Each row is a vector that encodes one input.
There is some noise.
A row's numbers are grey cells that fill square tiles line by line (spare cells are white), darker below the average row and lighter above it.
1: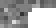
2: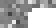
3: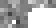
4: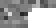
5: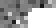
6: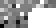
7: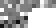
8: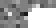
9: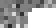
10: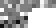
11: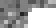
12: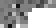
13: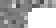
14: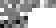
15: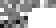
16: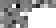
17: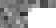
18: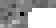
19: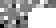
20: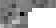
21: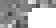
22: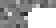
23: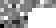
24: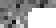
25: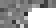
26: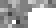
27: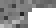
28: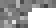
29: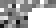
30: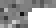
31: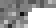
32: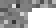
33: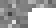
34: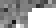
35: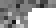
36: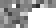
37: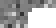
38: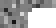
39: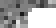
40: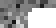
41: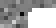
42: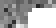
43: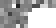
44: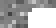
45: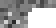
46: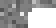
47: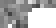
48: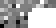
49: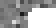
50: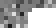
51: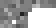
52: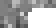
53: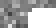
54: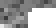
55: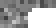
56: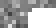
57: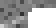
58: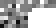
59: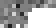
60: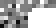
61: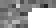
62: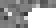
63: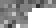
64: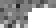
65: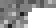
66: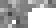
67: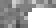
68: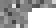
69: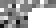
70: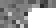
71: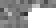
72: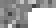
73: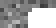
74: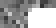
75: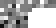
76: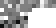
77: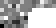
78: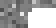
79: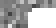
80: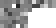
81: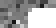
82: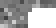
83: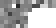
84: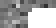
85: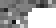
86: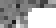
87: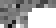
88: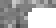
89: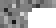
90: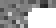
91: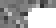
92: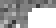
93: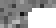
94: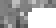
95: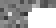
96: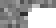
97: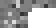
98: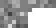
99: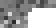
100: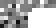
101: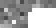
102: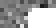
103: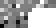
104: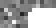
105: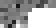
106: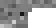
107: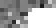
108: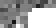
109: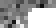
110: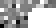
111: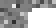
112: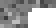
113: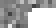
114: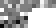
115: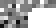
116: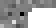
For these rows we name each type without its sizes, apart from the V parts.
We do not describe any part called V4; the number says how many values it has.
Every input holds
a point on a line, together with a list of items, each a true/false value and a value of V4.
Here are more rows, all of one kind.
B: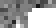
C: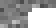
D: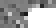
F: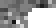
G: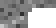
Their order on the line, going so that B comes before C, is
B, F, D, C, G.
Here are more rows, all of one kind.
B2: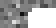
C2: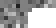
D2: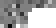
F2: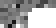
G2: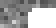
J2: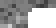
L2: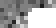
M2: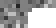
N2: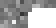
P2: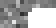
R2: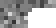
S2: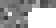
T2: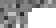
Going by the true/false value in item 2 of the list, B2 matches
D2, F2, N2 and P2.
